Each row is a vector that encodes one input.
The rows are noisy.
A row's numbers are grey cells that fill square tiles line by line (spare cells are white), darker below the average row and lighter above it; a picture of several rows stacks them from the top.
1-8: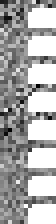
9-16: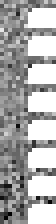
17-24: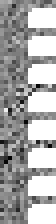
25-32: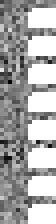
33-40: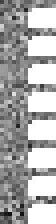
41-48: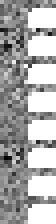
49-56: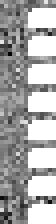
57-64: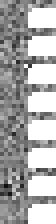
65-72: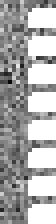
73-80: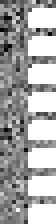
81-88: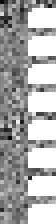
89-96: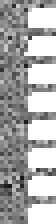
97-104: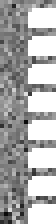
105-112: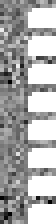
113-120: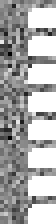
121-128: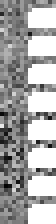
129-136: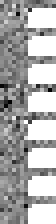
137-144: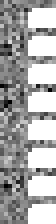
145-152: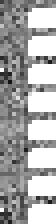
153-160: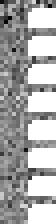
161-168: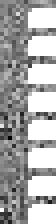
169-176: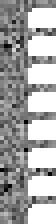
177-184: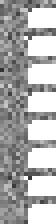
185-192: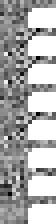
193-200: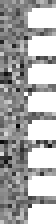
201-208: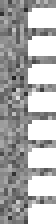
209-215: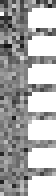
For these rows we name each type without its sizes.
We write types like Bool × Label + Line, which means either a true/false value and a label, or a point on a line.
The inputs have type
(Bool × Bool × Bool × Bool + Label) × Label + Circle + Unit.
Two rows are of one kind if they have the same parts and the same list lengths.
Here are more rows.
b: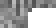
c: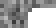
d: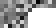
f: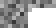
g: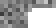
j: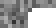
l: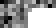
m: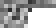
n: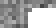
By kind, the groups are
b, c, f, g, j, n
d
l
m

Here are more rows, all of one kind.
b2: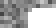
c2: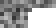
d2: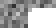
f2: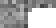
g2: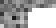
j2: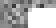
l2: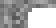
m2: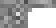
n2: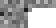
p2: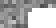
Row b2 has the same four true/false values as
g2, j2, l2 and p2.
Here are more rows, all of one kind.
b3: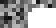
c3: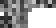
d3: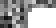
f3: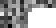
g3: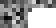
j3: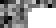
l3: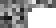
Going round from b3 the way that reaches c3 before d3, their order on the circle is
b3, j3, c3, f3, d3, l3, g3.
